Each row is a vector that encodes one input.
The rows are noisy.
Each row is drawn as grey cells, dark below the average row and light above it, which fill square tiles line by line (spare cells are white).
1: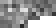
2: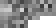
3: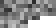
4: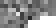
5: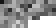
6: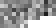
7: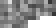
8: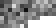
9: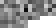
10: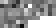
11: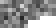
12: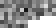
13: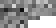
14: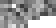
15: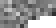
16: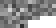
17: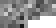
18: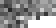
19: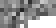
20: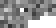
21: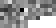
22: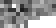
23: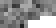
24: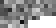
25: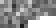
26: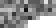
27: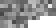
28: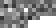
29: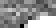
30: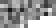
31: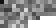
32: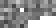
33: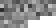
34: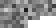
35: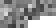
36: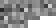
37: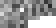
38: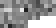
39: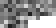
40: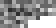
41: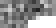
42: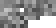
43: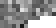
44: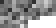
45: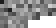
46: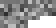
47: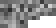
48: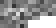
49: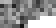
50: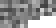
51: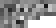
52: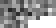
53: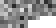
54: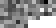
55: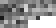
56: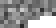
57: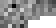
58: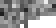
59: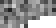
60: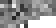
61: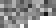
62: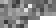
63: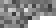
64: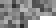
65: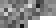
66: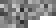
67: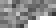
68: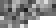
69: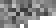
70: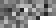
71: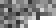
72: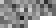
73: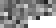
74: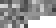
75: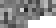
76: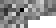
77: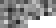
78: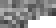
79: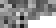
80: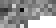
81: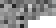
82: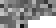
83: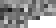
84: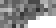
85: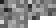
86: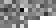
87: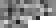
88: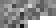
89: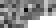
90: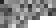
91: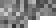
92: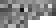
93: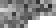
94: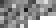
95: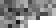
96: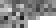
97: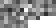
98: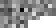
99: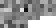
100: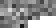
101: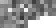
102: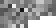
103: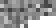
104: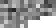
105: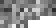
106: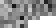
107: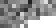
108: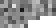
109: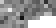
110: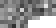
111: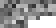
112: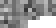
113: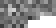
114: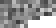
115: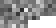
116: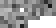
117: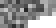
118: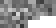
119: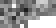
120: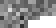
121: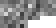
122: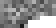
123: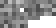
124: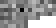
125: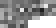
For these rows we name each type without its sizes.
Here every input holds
a point on a line, together with either a label, or a point on a line.
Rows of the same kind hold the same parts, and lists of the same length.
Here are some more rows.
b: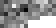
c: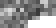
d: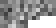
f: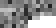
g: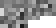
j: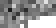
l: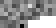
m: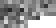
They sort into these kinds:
b, d, j, m
c, f, g, l

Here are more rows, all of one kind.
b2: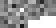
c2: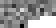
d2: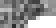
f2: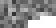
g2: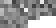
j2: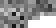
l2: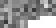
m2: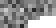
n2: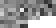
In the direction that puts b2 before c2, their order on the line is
l2, d2, m2, n2, j2, b2, c2, f2, g2.
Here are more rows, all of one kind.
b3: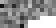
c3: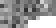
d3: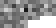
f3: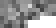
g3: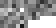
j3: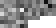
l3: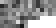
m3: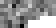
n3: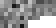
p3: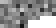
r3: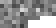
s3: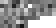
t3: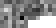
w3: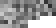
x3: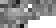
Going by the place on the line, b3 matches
f3, l3, p3 and r3.
